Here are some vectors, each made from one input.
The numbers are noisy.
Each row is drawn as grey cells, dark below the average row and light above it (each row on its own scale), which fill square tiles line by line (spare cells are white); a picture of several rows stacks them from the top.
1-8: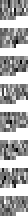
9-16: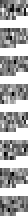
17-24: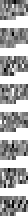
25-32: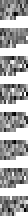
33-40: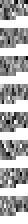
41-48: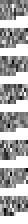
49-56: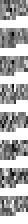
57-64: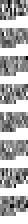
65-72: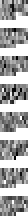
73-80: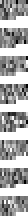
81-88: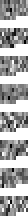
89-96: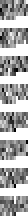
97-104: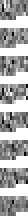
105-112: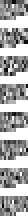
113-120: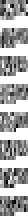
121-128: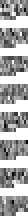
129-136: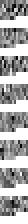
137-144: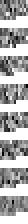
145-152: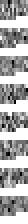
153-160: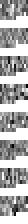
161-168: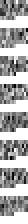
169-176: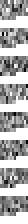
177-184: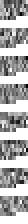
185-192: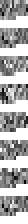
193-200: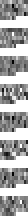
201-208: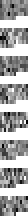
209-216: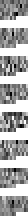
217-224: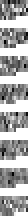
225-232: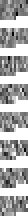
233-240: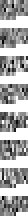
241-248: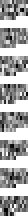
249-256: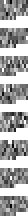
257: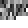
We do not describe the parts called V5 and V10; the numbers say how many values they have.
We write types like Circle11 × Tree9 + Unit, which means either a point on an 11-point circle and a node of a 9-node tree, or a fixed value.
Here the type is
Label7 × (Line6 + V10) + V5.
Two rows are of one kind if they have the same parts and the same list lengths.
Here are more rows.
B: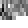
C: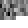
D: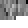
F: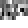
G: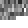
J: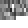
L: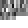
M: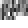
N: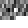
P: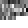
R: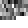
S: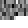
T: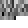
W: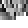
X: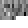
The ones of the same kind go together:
B, D, W
C, F, L, M, N, S, T, X
G, J, P, R

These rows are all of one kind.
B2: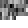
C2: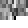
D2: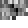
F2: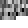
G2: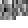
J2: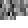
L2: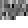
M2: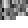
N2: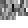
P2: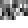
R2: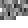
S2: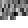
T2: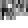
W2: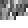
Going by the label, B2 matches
C2, D2 and W2.
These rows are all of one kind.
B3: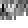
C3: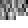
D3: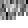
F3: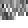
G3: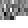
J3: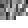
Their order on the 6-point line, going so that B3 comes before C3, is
B3, G3, F3, J3, D3, C3.
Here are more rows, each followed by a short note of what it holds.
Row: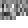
one of 7 labels and a point on a 6-point line
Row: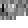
one of 7 labels and a point on a 6-point line
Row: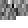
one of 7 labels and a value of V10
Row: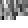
one of 7 labels and a value of V10
